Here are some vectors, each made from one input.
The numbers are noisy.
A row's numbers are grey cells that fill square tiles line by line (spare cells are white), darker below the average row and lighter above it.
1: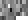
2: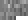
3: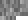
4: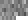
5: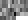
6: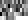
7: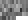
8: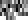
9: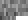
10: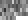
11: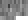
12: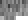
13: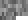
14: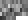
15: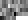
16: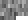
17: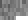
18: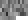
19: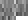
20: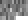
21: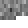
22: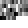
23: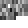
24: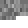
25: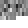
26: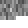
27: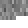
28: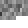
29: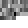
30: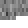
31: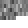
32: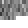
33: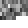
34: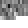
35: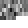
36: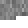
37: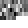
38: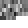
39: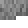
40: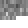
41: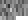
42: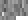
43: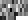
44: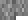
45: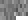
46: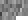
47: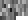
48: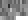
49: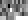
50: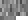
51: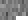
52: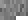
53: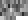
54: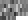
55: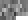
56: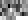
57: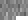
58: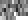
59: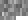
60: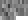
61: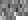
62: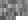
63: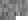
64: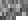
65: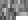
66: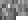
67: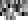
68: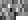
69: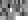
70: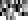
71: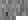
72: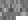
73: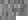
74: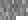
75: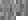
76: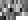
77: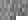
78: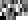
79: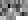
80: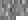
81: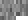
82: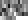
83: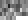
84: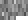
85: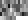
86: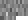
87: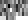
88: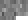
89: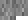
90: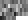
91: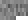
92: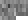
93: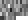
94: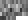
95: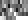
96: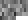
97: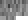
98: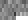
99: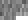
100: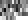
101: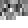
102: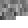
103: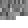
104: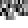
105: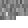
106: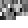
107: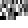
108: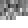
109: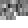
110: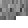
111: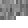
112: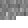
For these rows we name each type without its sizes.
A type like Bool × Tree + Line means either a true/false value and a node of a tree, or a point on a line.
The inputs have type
Circle × (Circle + Line).
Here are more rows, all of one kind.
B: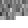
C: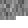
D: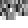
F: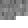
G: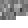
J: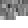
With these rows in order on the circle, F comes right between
B and G.
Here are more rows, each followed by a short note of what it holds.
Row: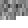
a point on each of two circles
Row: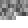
a point on each of two circles
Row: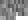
a point on a circle and a point on a line
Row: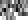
a point on each of two circles
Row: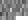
a point on a circle and a point on a line
